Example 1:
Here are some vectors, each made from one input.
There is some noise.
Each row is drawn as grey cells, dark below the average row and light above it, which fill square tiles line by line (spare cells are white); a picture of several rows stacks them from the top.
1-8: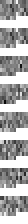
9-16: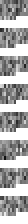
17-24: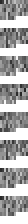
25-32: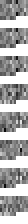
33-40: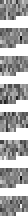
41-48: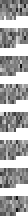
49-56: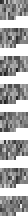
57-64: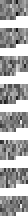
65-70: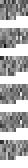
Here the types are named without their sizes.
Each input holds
four true/false values.
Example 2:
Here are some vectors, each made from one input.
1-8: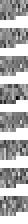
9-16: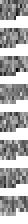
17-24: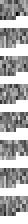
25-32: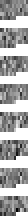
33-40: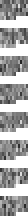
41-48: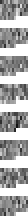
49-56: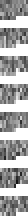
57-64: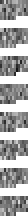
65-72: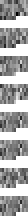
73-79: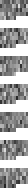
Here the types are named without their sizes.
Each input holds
four true/false values.
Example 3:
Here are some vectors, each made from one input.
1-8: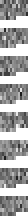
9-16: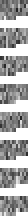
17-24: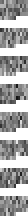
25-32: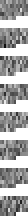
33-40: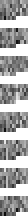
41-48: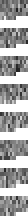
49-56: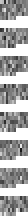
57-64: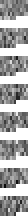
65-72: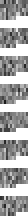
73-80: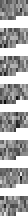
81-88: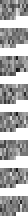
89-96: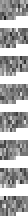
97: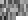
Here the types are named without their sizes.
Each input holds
five true/false values.
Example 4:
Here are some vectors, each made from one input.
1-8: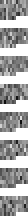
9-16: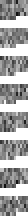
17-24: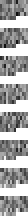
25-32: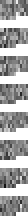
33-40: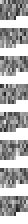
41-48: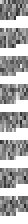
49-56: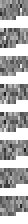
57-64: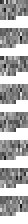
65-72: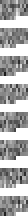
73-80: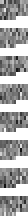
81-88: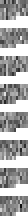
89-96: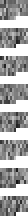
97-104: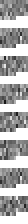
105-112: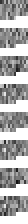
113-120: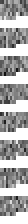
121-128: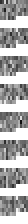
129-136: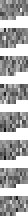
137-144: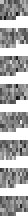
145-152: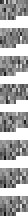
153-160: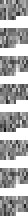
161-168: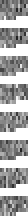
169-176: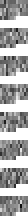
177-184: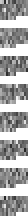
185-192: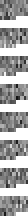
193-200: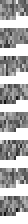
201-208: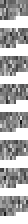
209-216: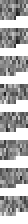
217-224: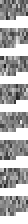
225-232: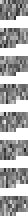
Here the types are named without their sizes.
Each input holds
five true/false values.
